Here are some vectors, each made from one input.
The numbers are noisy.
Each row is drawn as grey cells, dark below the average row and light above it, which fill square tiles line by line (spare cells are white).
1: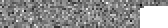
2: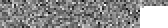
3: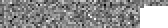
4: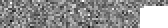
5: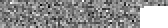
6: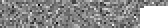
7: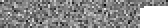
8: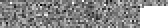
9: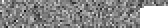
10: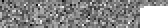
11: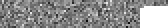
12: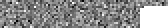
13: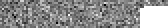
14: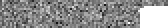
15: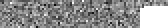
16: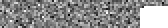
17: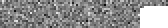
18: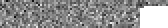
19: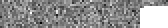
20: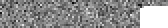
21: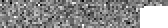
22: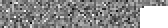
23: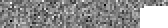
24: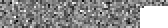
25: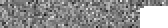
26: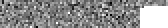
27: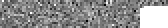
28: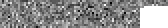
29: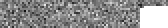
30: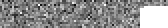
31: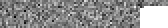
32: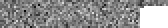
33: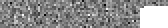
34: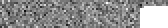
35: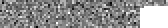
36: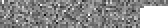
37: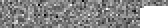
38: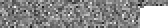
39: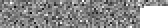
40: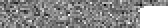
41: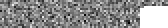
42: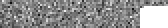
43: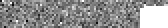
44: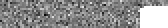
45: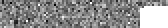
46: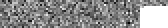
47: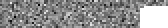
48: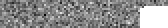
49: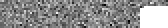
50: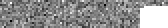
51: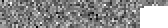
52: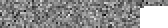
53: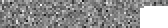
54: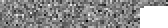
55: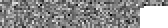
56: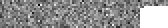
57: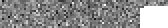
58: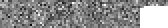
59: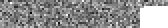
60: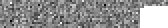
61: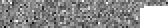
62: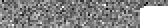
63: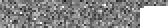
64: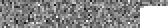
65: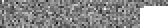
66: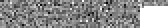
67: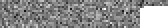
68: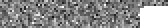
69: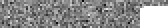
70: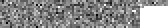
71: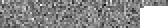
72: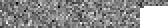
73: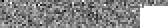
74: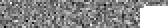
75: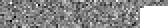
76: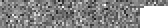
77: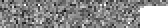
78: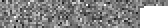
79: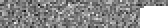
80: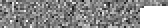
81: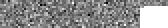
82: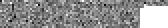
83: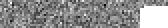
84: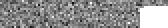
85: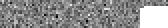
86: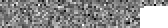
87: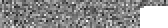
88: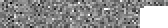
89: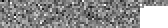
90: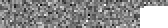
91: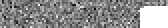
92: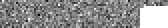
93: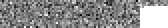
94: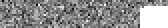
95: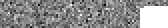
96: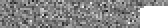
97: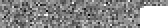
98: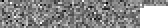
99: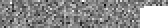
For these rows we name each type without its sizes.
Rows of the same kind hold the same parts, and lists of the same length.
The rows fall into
2 kinds.
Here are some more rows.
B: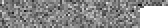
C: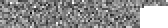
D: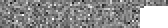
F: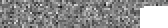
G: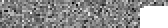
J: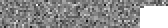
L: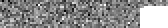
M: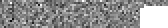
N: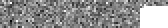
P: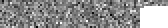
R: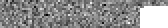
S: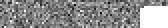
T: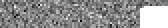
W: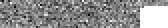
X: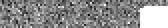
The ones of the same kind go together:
B, D, F, G, J, M, N, R, T
C, L, P, S, W, X

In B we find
a node of each of two trees.
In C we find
a point on a line and a node of a tree.
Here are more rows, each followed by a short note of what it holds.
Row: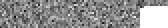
a node of each of two trees
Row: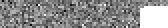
a point on a line and a node of a tree
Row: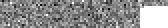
a point on a line and a node of a tree
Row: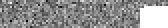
a node of each of two trees
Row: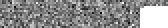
a point on a line and a node of a tree
